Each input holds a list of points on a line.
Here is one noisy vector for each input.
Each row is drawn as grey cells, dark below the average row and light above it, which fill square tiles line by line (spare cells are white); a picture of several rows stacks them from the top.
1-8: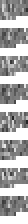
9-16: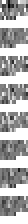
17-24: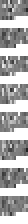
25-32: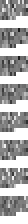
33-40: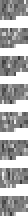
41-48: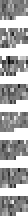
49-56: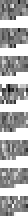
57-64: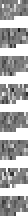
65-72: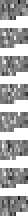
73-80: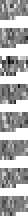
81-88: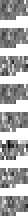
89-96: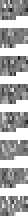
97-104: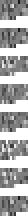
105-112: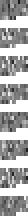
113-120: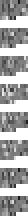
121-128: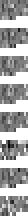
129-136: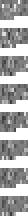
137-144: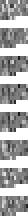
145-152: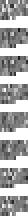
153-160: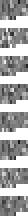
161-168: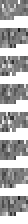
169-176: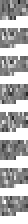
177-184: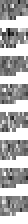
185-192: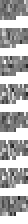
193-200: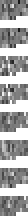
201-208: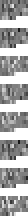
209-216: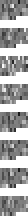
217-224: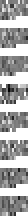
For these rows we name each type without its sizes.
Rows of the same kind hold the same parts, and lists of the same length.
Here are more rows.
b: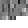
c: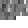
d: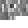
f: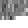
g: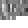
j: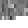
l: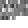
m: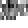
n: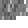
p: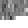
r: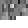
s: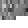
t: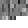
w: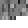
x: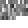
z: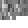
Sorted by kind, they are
b, c, f, j, n, p, r, t, w
d, g, l, s, x, z
m

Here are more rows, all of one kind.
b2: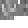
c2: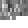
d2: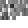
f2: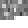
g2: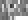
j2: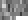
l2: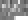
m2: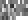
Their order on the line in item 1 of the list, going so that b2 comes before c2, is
d2, m2, g2, b2, l2, f2, j2, c2.
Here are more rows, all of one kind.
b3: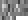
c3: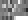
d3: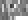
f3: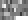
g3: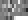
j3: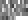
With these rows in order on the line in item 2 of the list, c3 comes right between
g3 and j3.
